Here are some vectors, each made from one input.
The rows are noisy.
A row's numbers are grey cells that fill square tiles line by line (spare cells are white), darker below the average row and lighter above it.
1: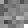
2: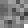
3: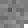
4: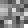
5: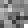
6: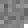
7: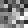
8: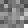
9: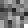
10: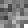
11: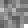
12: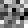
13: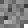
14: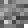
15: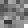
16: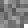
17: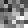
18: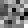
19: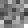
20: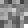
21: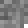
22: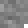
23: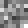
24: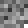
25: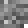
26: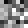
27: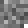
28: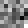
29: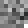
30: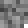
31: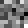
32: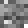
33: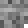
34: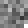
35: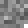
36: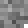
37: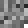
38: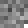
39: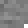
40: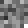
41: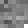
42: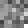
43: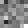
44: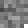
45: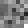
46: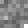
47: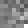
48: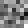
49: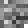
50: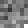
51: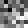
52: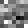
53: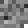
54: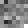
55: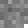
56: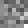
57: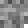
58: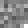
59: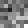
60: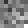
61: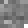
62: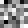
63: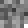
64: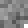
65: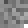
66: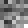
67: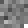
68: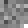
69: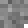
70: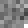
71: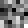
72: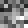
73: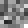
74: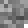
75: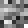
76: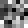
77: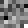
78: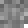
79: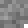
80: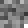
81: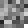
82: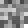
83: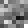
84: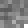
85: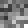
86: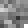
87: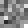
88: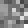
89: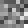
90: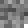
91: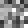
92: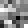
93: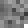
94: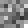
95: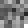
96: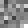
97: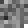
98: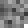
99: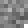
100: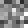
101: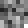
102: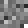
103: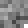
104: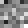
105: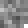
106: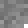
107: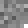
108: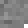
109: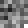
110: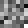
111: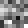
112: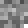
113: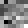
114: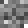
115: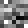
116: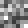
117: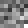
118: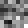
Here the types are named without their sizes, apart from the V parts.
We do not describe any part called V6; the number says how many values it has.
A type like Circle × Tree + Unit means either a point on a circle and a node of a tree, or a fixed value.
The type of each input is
Bool × Line × (Line + V6).
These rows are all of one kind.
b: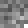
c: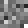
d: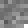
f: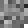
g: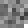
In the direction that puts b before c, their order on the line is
b, f, d, c, g.
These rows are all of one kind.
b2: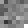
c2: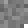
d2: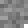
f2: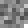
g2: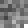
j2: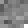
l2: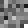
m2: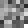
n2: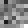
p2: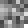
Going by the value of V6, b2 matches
g2 and p2.
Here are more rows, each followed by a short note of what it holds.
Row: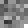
a point on each of two lines and a true/false value
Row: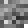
a point on each of two lines and a true/false value
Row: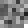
a point on a line, a true/false value and a value of V6
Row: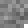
a point on each of two lines and a true/false value
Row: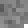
a point on a line, a true/false value and a value of V6
